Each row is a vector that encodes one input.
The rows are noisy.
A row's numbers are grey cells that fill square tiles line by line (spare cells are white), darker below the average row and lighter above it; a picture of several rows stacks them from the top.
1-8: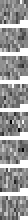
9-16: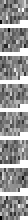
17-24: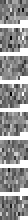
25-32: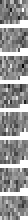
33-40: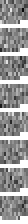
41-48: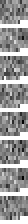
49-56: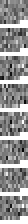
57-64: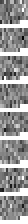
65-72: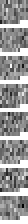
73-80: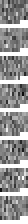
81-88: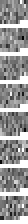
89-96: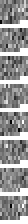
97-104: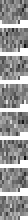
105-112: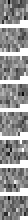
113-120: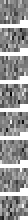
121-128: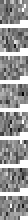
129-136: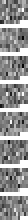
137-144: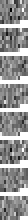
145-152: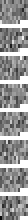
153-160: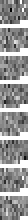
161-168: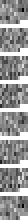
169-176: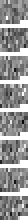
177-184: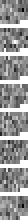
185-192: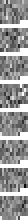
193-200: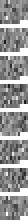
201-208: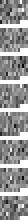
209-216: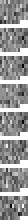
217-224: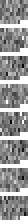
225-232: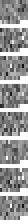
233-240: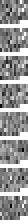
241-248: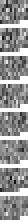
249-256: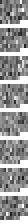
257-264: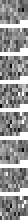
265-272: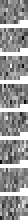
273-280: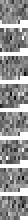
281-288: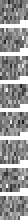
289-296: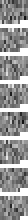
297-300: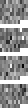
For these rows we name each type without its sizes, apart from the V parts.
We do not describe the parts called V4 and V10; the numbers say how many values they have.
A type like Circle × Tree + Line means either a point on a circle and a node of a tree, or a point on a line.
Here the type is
(Bool × Line + V10) × (Line + V4).
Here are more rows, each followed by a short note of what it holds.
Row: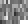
a point on each of two lines and a true/false value
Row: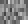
a point on each of two lines and a true/false value
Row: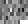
a point on a line, a true/false value and a value of V4
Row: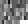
a value of V4 and a value of V10
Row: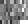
a point on a line and a value of V10
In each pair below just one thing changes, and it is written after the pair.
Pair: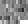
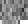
the value of V4
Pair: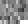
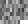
the value of V4
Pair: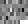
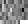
the value of V4
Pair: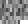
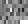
the true/false value
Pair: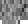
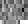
the true/false value
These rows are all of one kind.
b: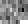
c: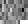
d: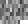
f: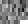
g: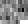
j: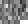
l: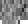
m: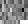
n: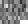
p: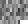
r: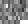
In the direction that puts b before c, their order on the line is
n, b, d, p, f, j, c, r, m, g, l.
